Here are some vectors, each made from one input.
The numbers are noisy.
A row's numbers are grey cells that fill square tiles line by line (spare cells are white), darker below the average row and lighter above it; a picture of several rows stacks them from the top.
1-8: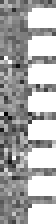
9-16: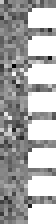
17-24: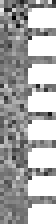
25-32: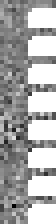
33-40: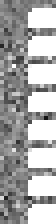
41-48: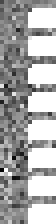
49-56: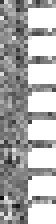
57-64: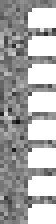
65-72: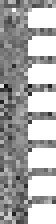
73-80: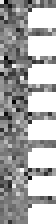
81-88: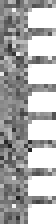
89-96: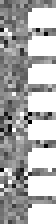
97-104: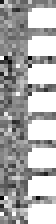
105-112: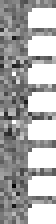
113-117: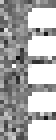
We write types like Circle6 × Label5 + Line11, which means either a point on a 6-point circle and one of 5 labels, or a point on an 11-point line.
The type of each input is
Line3 × Line3 × List3(Line4) + Line5.
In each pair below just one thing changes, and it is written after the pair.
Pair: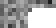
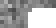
the place on the 4-point line in item 1 of the list
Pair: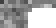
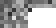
the place on one of the two 3-point lines
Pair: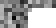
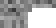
the place on one of the two 3-point lines
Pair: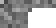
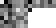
the place on the 4-point line in item 1 of the list
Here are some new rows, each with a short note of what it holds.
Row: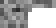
a point on each of two 3-point lines, together with a list of one item
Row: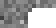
a point on each of two 3-point lines, together with a list of one item
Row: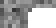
a point on each of two 3-point lines, together with a list of two items
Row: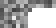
a point on each of two 3-point lines, together with a list of one item
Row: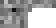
a point on each of two 3-point lines, together with a list of two items
